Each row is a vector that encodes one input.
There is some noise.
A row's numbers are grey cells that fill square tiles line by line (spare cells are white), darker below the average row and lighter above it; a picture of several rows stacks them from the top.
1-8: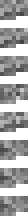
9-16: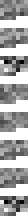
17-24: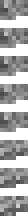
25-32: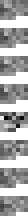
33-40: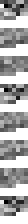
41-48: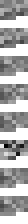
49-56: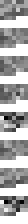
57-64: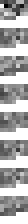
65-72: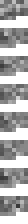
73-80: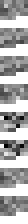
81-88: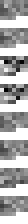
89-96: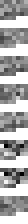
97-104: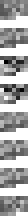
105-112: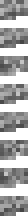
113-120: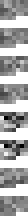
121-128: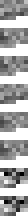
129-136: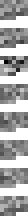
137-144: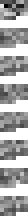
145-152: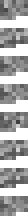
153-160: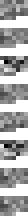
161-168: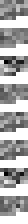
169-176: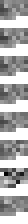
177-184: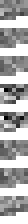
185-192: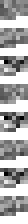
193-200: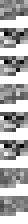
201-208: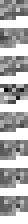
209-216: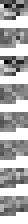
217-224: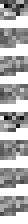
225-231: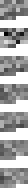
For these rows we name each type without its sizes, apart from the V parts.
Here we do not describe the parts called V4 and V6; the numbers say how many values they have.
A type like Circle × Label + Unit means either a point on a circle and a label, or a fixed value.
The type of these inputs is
Bool × (Label × V6 + Line) + V4.
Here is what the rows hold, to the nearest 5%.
About 80% of them hold a true/false value, together with either a label and a value of V6, or a point on a line. The rest hold a value of V4.
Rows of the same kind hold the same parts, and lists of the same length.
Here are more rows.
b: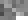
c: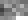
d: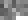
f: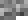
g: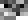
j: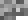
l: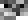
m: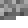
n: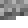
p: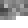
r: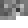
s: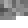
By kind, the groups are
b, c, d, p, r, s
f, j, m, n
g, l

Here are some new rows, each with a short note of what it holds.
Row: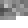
a point on a line and a true/false value
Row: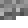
a label, a true/false value and a value of V6
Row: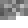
a point on a line and a true/false value
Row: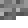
a label, a true/false value and a value of V6
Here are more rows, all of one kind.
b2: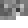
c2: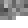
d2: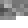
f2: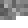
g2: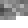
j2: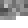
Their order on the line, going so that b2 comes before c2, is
b2, g2, j2, d2, c2, f2.
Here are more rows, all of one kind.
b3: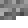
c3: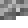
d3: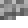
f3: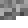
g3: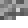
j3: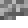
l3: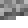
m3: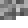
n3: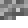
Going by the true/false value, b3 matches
f3 and l3.
